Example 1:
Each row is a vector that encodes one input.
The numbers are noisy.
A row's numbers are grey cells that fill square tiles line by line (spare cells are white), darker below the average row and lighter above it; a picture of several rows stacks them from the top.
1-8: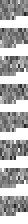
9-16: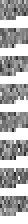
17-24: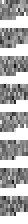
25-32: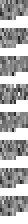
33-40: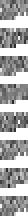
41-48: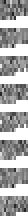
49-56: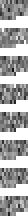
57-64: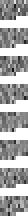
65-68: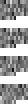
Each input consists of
a point on a 13-point circle.
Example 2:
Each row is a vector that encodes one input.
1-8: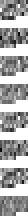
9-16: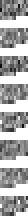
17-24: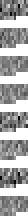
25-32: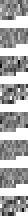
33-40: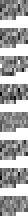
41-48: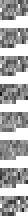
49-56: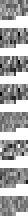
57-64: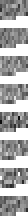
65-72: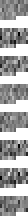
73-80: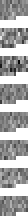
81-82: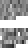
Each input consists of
a point on a 14-point line.
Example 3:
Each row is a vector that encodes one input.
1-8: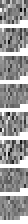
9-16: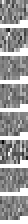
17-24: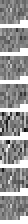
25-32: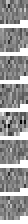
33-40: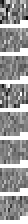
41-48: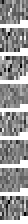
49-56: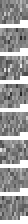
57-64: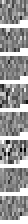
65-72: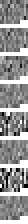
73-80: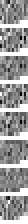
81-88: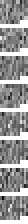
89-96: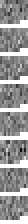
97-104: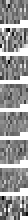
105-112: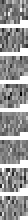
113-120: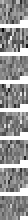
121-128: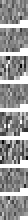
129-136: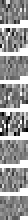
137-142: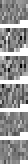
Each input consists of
either a point on a 15-point circle, or a fixed value.
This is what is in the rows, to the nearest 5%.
About 95% of them hold a point on a 15-point circle. The rest hold a fixed value.
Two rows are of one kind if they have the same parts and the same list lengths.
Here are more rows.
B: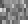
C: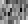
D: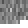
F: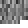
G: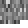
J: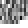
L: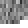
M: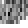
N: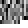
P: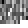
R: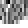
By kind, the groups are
B
C, D, F, G, J, L, M, N, P, R

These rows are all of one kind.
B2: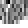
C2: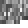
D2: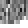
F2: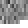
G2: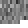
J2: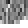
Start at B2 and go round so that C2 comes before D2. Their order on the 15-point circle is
B2, F2, C2, G2, D2, J2.
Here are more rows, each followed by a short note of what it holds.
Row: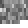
a fixed value
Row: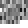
a fixed value
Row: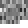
a fixed value
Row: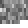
a fixed value
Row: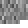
a point on a 15-point circle
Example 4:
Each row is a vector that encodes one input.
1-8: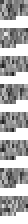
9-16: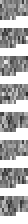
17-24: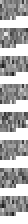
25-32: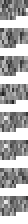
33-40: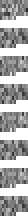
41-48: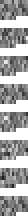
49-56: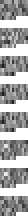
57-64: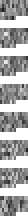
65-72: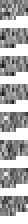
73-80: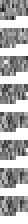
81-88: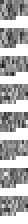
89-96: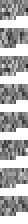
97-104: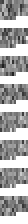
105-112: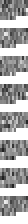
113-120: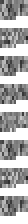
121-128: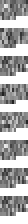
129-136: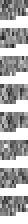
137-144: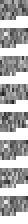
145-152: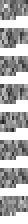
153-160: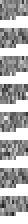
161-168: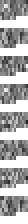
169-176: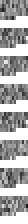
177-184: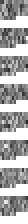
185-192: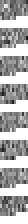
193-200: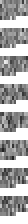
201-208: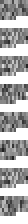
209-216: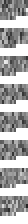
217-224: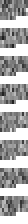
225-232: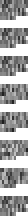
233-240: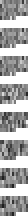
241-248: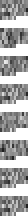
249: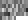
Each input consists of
one of 7 labels.
